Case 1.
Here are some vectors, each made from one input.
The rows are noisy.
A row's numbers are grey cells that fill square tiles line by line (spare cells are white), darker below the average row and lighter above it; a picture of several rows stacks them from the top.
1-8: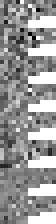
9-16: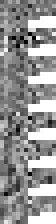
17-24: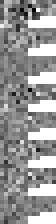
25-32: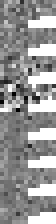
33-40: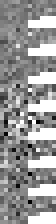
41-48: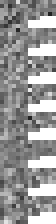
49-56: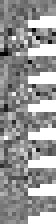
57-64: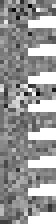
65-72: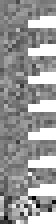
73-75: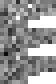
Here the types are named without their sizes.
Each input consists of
either a fixed value, or three true/false values.
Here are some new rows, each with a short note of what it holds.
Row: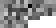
a fixed value
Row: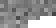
three true/false values
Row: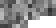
three true/false values
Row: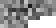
a fixed value
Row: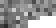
three true/false values
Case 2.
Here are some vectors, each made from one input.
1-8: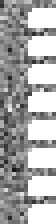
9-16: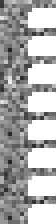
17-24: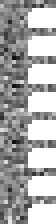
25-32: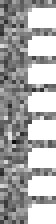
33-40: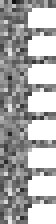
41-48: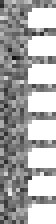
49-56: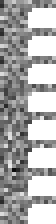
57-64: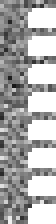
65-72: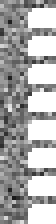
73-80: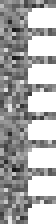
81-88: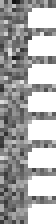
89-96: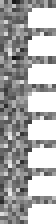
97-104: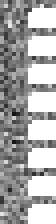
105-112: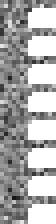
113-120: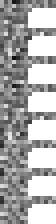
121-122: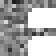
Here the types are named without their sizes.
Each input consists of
a label.
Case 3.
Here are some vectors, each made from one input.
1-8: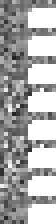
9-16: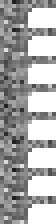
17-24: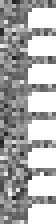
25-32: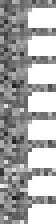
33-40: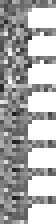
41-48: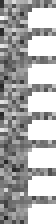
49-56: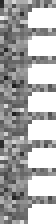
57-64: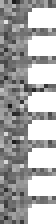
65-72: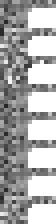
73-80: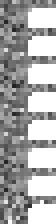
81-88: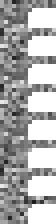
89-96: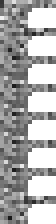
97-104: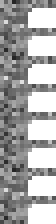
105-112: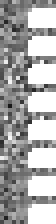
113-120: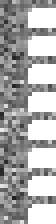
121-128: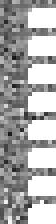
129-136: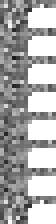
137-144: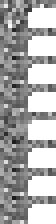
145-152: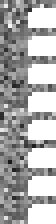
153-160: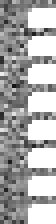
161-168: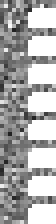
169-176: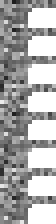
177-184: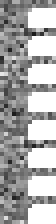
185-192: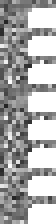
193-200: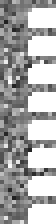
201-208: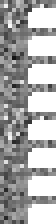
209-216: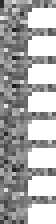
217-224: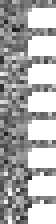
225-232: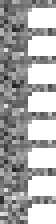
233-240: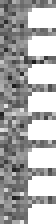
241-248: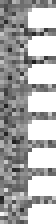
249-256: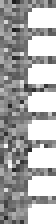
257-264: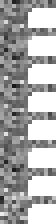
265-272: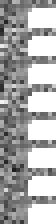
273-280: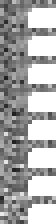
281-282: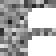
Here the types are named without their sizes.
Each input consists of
a label.
